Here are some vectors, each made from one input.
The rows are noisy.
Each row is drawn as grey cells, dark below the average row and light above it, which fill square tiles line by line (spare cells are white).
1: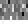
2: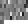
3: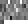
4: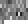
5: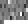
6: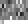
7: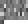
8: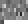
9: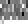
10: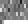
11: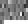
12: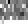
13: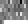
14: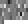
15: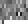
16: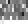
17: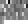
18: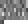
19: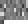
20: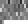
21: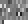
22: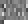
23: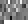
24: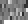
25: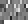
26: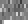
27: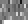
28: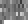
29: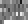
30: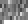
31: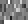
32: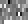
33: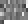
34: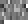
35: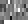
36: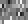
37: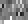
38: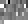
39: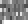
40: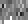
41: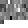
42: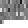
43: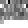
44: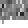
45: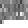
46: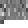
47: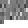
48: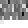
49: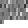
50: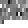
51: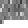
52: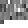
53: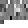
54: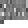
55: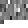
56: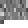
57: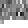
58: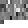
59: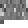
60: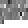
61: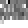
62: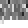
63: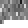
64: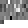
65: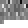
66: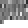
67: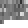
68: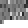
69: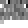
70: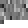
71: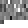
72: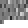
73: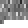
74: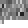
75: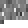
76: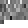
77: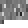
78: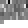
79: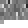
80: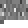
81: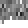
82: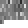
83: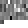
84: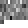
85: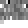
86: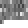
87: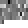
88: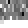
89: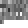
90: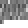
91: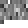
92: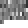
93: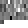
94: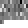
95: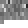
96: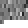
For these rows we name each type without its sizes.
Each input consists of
a point on a line and a true/false value.
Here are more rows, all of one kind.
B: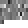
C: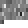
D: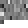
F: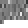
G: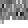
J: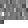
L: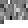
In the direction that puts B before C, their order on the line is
G, B, C, J, D, L, F.
